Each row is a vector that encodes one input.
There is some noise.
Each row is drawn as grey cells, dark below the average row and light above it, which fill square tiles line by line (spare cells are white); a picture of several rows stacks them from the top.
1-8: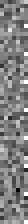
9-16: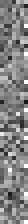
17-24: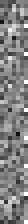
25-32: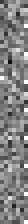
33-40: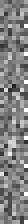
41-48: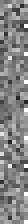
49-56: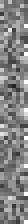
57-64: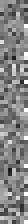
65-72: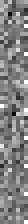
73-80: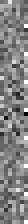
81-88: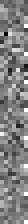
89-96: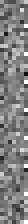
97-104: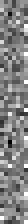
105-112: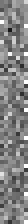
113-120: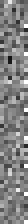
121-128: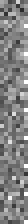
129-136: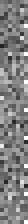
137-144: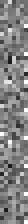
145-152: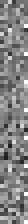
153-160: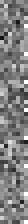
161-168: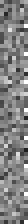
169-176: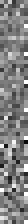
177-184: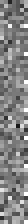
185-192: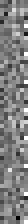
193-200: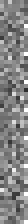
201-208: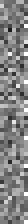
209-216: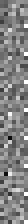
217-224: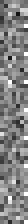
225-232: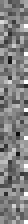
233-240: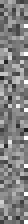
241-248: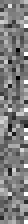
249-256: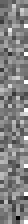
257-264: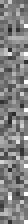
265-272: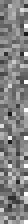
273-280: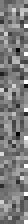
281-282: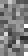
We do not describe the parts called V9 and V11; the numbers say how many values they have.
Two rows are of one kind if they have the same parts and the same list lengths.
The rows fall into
6 kinds.
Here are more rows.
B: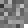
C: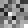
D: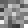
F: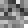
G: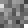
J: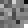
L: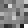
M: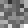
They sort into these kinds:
B
C, F
D, M
G
J
L

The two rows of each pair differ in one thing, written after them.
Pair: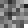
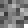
the value of V11
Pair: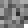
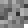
the value of V11
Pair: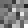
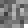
the value of V11
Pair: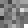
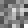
the value of V11
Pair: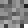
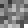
the value of V11
